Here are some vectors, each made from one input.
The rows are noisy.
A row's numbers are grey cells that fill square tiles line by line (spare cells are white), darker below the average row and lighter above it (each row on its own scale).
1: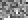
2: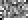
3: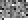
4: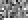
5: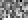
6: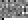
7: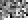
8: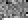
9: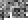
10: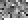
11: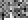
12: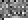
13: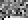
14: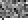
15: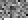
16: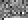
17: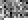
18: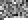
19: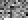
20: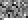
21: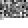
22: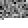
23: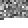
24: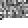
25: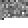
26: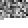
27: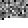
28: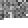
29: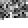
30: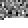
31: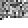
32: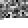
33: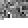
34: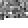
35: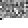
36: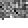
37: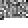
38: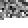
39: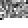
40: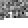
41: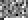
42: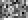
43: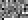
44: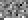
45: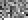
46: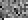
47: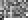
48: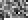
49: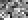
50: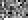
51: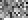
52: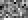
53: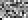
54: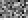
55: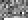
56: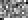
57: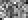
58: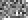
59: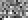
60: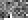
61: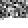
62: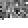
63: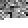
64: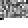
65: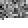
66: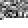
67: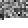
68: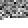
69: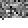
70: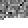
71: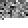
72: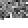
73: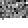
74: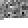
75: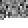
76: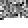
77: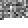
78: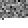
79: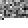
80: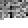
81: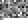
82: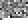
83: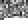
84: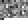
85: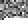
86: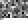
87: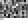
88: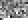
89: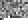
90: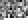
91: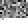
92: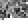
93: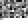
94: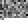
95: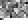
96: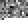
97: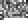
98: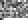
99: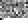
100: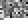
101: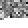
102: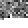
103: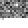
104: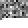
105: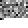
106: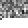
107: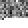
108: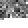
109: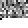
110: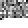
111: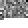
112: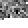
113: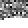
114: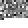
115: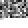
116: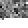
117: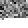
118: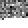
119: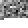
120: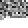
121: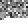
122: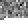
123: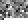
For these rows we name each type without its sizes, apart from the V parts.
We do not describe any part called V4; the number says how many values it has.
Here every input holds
a true/false value, together with either a point on a line, or a value of V4.
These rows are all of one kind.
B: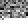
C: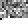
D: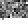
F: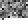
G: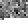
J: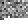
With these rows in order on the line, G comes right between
B and J.
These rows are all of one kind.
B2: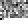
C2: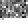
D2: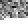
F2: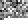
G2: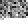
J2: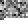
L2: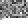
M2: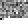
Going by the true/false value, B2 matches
L2 and M2.
